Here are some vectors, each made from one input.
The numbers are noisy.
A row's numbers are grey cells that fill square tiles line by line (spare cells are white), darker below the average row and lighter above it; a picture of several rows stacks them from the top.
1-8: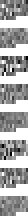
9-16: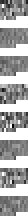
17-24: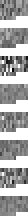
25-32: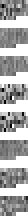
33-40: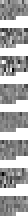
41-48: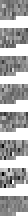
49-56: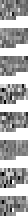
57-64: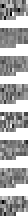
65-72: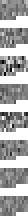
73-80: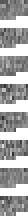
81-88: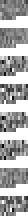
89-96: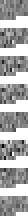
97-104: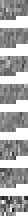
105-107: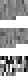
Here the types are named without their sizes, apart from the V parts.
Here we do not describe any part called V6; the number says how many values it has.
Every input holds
a value of V6, together with either a fixed value, or a label and a true/false value.
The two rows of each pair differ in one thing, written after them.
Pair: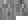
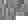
the true/false value
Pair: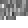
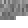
the value of V6
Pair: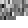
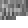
the true/false value
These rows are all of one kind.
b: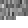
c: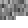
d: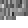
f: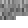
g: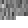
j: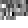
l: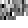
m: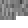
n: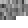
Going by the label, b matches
l and n.
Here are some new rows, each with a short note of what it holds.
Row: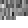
a label, a true/false value and a value of V6
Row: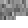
a label, a true/false value and a value of V6
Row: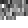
a value of V6
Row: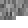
a value of V6
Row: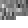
a label, a true/false value and a value of V6
